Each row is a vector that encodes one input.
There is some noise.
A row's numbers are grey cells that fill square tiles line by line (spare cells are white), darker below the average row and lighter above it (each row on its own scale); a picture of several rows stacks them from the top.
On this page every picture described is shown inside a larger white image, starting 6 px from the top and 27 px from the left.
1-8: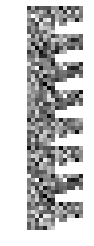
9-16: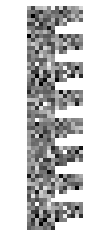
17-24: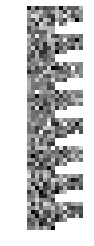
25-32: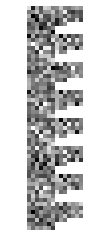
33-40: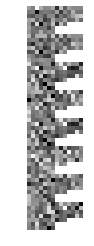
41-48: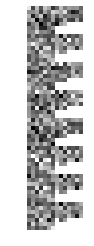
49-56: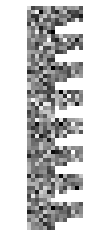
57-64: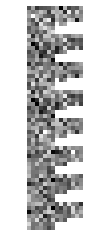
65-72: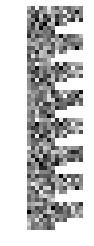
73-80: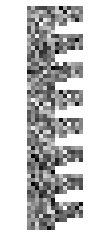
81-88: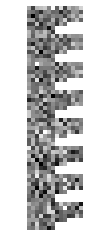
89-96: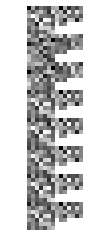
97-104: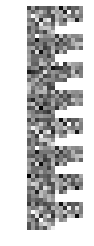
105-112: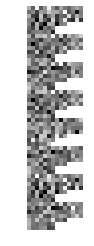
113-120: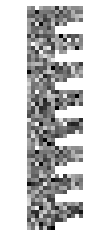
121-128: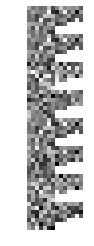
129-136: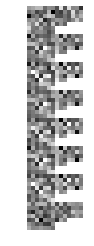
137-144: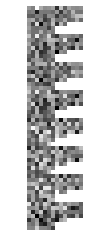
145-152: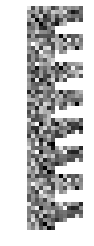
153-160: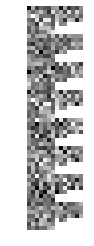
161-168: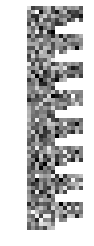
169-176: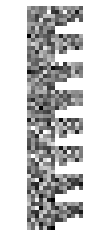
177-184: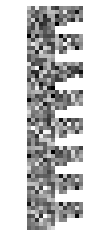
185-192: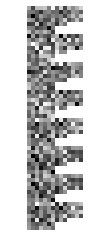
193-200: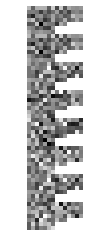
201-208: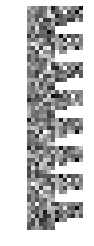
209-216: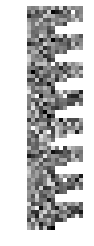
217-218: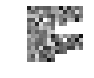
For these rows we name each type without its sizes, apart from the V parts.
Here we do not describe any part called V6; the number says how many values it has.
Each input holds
either a point on each of two lines and two values of V6, or four true/false values.
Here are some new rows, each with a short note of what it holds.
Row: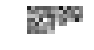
a point on each of two lines and two values of V6
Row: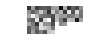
a point on each of two lines and two values of V6
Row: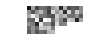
a point on each of two lines and two values of V6
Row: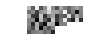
four true/false values
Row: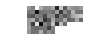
four true/false values
